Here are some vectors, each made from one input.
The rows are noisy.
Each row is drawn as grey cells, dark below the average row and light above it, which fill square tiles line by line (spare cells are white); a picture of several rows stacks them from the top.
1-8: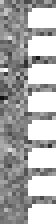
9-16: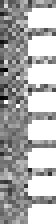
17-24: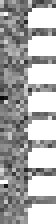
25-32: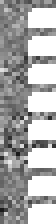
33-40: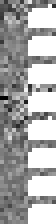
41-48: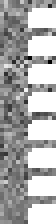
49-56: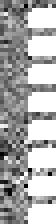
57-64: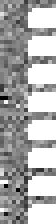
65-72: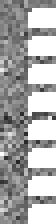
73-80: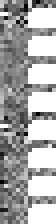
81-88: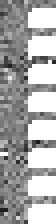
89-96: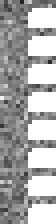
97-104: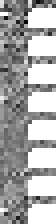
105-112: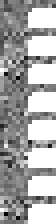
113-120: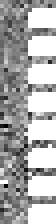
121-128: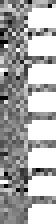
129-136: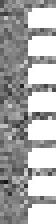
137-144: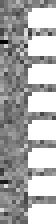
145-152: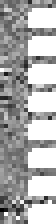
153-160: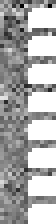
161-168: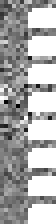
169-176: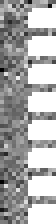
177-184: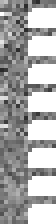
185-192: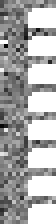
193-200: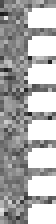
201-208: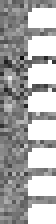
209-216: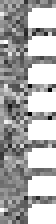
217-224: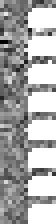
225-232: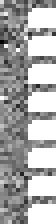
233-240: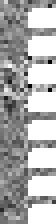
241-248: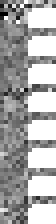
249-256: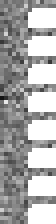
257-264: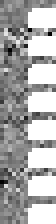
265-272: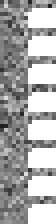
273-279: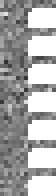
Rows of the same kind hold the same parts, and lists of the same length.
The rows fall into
2 kinds.
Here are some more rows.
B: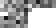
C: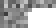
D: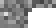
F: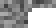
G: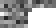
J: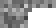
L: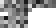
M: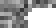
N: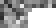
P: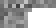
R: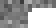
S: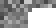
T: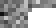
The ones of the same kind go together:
B, C, L, M, N, P
D, F, G, J, R, S, T

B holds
a point on a 10-point circle.
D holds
a point on a 7-point line and a true/false value.
